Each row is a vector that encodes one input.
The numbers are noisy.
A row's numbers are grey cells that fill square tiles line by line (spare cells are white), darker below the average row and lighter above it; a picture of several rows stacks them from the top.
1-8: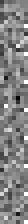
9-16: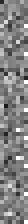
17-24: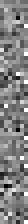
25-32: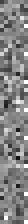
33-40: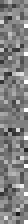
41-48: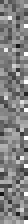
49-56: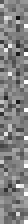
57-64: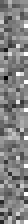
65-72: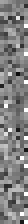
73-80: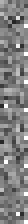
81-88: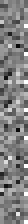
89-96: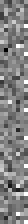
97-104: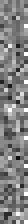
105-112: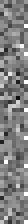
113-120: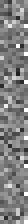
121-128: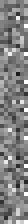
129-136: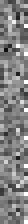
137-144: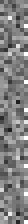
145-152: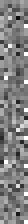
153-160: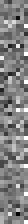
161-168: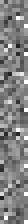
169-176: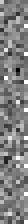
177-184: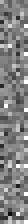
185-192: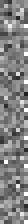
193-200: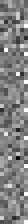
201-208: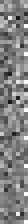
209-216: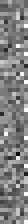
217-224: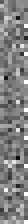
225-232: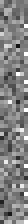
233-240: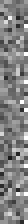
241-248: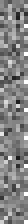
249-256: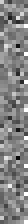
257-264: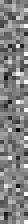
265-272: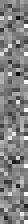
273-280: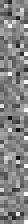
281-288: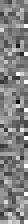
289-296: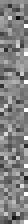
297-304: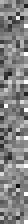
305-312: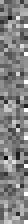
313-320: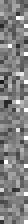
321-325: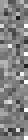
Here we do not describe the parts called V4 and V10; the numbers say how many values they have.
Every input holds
a value of V4, together with either a point on a 9-point circle and a true/false value, or a value of V10.
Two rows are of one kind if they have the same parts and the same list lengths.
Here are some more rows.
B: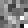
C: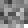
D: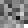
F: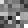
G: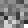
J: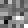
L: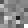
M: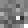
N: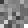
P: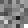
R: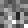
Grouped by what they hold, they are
B, C, D, G, L, N, P, R
F, J, M

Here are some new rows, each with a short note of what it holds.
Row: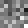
a value of V4 and a value of V10
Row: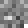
a value of V4 and a value of V10
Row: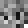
a value of V4 and a value of V10
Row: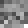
a value of V4 and a value of V10
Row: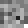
a value of V4 and a value of V10
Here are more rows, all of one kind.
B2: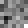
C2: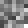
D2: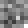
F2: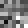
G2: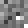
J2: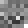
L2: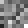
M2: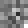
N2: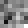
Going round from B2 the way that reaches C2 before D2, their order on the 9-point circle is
B2, F2, J2, L2, C2, M2, G2, N2, D2.
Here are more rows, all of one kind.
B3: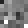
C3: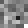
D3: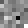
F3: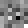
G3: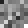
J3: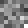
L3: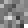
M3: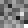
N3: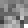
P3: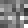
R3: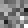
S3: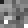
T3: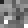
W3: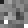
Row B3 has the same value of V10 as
S3, T3 and W3.
